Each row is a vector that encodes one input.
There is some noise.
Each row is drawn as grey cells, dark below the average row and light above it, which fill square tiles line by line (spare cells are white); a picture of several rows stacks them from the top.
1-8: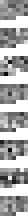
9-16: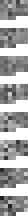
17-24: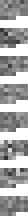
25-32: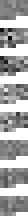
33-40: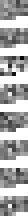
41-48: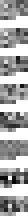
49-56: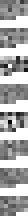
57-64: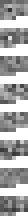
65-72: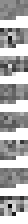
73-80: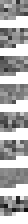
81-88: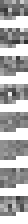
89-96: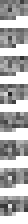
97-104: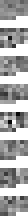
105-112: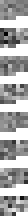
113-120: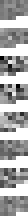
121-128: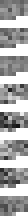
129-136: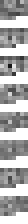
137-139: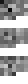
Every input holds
a list of up to three points on a 6-point line.
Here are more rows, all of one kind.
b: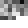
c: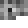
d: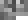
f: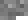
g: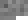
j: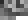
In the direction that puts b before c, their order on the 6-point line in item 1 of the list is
b, j, g, f, d, c.
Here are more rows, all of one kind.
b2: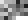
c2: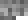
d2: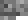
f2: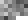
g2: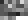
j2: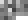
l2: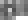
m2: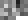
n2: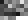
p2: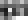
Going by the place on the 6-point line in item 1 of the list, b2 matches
c2, f2, j2 and n2.
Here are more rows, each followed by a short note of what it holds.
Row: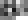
a list of two items
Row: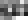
a list of two items
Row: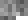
a list of two items
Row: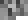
a list of three items
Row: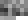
the empty list
